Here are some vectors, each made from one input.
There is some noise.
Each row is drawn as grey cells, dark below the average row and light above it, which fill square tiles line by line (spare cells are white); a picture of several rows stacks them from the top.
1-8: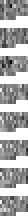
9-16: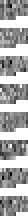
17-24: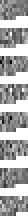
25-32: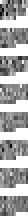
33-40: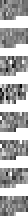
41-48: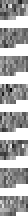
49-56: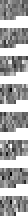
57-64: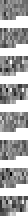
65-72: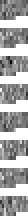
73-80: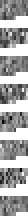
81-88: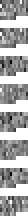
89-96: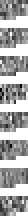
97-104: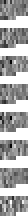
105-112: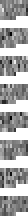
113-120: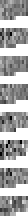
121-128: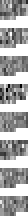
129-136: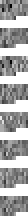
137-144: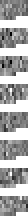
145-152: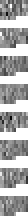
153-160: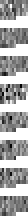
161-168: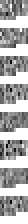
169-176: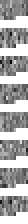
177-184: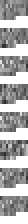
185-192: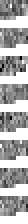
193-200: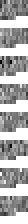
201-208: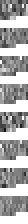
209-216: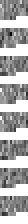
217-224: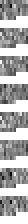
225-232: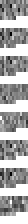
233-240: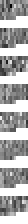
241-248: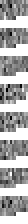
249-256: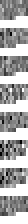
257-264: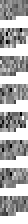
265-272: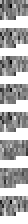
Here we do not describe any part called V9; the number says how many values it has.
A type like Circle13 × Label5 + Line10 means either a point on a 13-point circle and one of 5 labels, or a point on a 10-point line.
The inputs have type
Bool × (Line13 + V9).
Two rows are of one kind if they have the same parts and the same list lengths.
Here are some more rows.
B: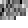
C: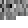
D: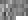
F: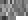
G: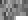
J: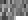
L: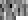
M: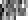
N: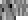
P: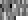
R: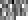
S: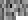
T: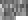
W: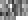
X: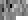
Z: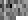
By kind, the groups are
B, C, L, M, N, P, S, X, Z
D, F, G, J, R, T, W

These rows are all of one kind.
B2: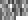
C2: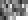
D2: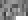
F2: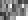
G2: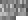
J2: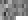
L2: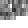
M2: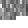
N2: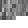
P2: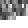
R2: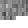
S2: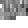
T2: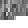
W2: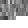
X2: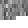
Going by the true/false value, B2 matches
C2, F2, L2 and P2.
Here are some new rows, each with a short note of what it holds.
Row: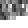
a point on a 13-point line and a true/false value
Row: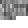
a point on a 13-point line and a true/false value
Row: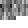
a true/false value and a value of V9
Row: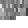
a point on a 13-point line and a true/false value
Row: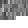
a point on a 13-point line and a true/false value
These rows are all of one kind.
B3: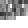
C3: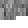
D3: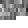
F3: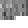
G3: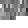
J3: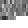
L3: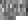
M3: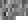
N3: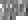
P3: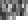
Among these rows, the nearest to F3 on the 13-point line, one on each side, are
B3 and C3.
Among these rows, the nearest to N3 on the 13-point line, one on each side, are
G3 and L3.
